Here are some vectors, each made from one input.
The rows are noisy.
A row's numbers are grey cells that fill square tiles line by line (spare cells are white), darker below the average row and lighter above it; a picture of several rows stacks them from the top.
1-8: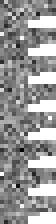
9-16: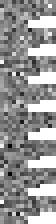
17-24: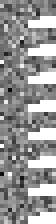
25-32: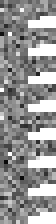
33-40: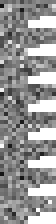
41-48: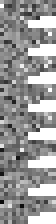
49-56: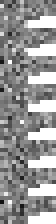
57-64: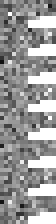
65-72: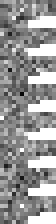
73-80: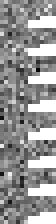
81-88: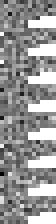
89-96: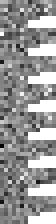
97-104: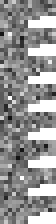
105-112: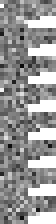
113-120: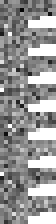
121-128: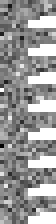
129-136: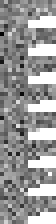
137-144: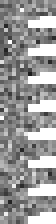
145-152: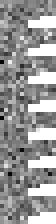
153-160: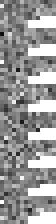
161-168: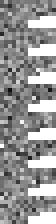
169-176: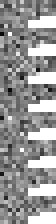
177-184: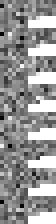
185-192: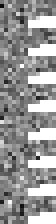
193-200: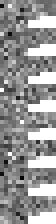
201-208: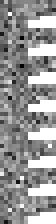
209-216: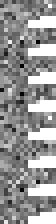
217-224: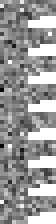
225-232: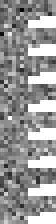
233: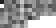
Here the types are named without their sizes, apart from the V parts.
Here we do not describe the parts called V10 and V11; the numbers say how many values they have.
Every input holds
a true/false value and a value of V10, together with either a point on a line, or a value of V11.
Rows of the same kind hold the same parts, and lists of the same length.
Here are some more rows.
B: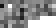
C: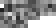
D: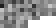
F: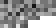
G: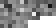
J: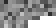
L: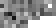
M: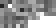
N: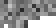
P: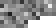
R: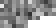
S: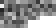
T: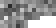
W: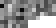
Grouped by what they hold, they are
B, D, L, M, P, W
C, F, G, J, N, R, S, T

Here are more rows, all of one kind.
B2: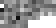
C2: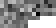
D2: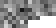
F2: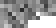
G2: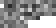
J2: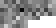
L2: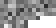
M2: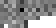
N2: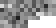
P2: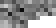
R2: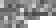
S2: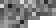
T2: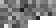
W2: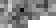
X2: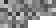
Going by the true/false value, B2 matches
C2, G2, R2 and S2.
